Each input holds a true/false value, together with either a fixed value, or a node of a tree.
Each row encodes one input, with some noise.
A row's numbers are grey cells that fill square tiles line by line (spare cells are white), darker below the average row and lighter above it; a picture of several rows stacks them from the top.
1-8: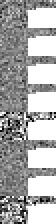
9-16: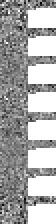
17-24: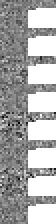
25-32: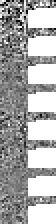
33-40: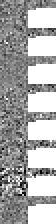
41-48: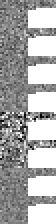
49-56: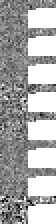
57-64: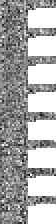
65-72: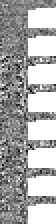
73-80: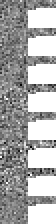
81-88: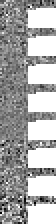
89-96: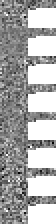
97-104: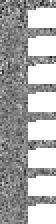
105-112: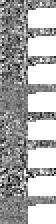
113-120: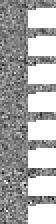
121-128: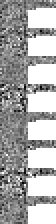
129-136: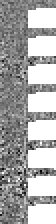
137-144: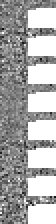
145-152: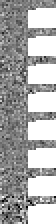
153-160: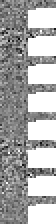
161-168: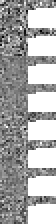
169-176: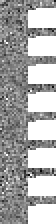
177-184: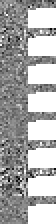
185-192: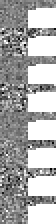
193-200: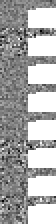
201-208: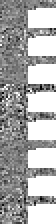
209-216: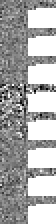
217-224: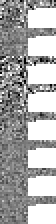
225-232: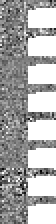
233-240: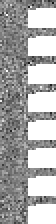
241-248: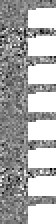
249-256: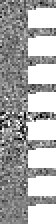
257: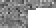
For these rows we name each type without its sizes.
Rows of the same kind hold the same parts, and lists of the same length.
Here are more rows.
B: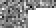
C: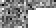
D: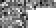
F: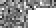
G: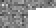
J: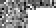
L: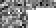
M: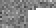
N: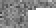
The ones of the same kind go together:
B, C, D, F, G, L, M, N
J

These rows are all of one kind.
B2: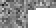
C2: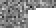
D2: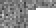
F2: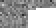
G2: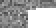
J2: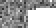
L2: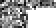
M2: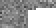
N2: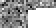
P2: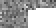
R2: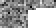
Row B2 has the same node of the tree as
G2 and L2.
